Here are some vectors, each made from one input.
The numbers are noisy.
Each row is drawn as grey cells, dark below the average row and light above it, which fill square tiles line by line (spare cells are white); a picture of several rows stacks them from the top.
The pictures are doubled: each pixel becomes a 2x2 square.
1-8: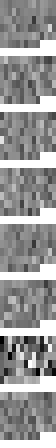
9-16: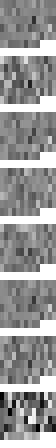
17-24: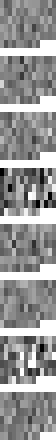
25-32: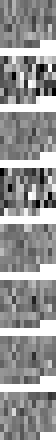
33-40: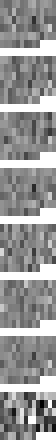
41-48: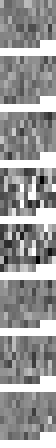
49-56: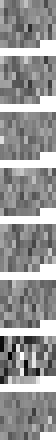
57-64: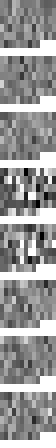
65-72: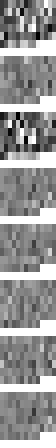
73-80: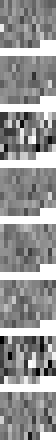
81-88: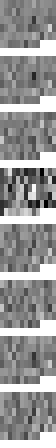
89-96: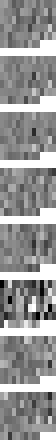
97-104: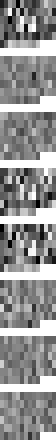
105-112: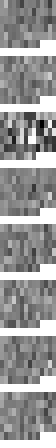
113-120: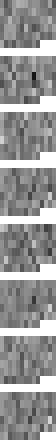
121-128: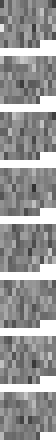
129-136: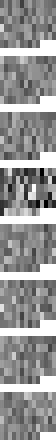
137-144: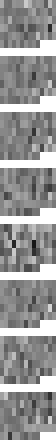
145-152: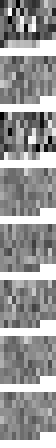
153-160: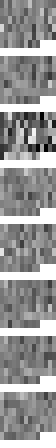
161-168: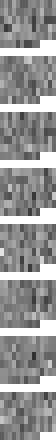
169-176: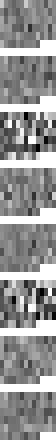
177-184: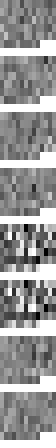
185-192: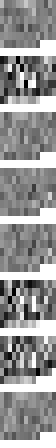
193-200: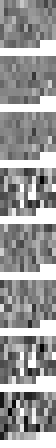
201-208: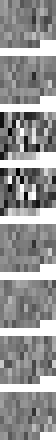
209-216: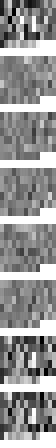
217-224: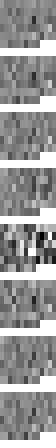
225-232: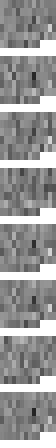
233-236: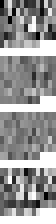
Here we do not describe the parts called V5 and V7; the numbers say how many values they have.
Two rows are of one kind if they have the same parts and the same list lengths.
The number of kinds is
5.
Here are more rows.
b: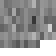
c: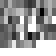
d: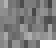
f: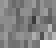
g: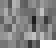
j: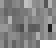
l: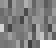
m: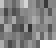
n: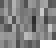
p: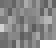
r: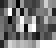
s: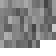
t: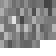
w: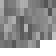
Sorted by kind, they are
b, f
c, r
d, g, n
j, m, p, w
l, s, t

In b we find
three true/false values and a value of V7.
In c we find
a point on a 9-point line.
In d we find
a value of V5.
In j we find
a point on an 8-point circle, three true/false values and a value of V7.
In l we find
a point on an 8-point circle and a value of V5.
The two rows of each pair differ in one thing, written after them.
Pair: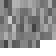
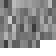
the value of V7
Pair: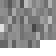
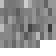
the place on the 8-point circle
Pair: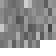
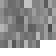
the value of V7
